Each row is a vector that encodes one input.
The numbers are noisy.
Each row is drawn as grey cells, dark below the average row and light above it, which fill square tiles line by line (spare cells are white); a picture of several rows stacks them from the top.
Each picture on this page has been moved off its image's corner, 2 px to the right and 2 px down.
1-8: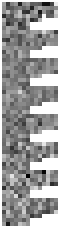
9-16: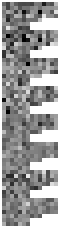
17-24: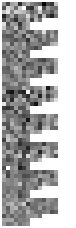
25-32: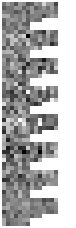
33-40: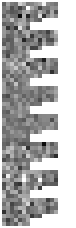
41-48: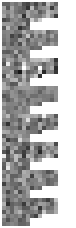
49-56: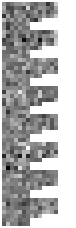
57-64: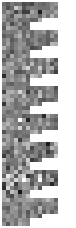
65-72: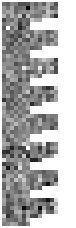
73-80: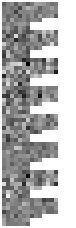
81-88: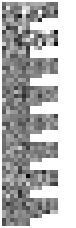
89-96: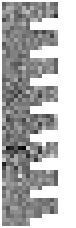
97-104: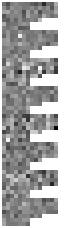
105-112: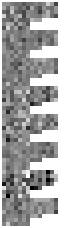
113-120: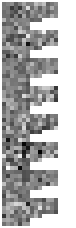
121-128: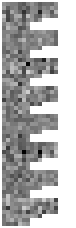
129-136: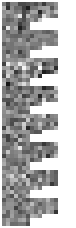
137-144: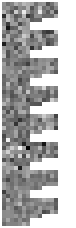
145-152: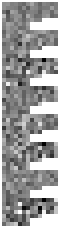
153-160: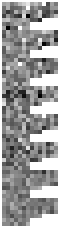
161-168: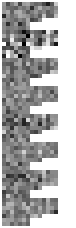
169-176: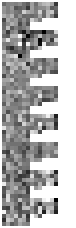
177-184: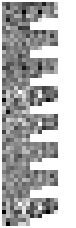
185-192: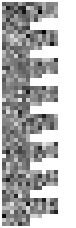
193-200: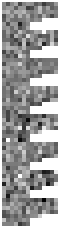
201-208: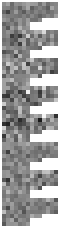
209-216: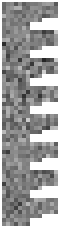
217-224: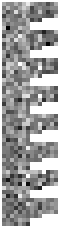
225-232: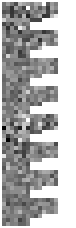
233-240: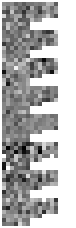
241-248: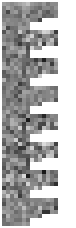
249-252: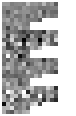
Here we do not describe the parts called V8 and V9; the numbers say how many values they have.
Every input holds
either a point on a 13-point circle, or a node of an 11-node tree and a value of V9, or a value of V8.
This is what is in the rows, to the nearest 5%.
About 45% of them hold a point on a 13-point circle. About 30% of them hold a node of an 11-node tree and a value of V9. The rest hold a value of V8.
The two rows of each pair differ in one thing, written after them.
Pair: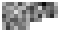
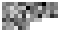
the node of the tree
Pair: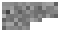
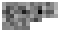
the node of the tree
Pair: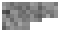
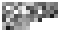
the node of the tree
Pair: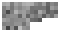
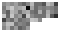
the node of the tree
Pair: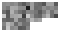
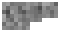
the value of V9
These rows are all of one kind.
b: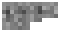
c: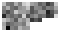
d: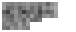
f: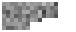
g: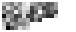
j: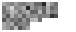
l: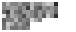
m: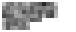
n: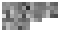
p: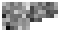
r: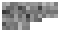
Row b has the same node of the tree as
c, f, j and m.
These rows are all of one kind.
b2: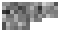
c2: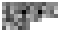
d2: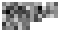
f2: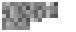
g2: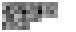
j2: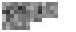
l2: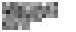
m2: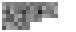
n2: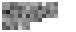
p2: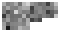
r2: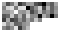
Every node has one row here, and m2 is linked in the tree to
c2.
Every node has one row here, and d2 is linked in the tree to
f2, g2 and l2.
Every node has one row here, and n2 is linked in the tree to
l2 and r2.
